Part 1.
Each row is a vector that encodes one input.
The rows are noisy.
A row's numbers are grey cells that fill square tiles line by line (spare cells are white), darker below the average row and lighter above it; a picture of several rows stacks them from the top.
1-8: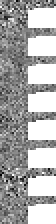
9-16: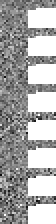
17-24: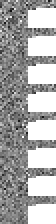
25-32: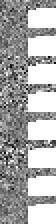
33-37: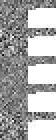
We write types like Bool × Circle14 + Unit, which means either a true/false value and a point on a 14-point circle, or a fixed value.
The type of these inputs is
Tree8.
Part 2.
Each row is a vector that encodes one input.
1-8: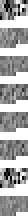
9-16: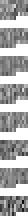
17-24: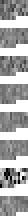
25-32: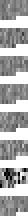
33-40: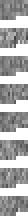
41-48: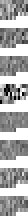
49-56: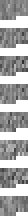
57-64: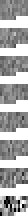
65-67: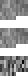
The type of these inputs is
Circle9 + Unit.
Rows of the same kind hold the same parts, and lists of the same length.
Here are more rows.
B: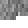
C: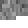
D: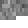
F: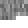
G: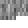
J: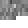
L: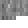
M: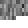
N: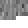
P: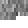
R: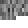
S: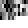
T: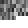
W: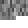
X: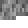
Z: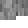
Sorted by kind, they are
B, C, D, F, G, J, L, M, N, P, R, T, W, X, Z
S

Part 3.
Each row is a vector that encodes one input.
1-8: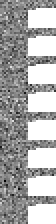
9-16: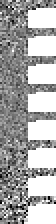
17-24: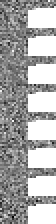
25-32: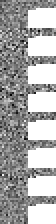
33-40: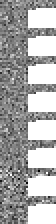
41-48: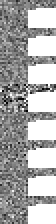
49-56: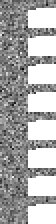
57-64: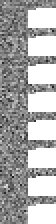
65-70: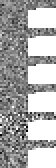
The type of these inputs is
Line14.
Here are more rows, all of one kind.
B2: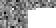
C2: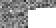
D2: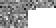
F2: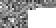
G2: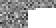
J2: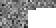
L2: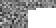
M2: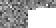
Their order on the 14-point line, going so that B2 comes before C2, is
B2, L2, J2, M2, F2, C2, G2, D2.
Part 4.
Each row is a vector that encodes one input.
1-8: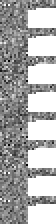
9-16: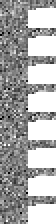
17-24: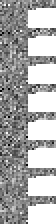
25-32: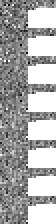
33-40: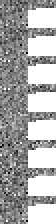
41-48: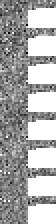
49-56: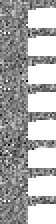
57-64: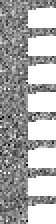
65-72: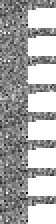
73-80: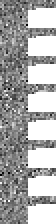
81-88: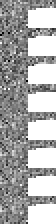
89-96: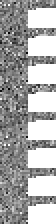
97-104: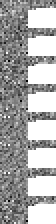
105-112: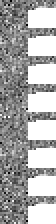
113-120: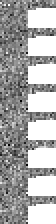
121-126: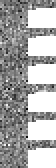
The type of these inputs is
Circle5.
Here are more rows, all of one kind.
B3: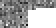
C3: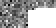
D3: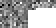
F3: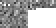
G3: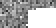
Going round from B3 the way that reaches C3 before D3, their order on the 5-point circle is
B3, C3, D3, G3, F3.
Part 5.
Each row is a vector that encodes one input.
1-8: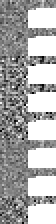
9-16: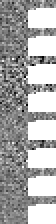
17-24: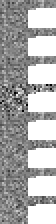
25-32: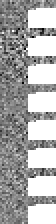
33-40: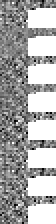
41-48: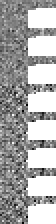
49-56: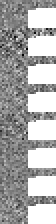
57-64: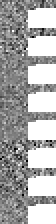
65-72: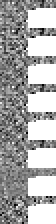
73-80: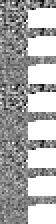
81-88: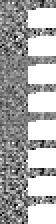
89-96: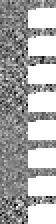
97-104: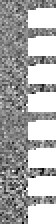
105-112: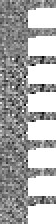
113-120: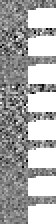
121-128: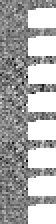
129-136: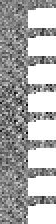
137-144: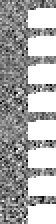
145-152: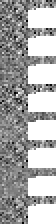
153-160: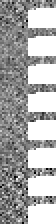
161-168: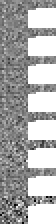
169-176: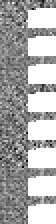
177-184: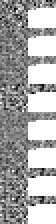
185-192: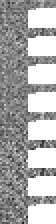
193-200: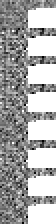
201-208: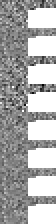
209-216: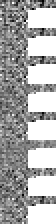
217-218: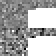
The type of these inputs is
Line14.
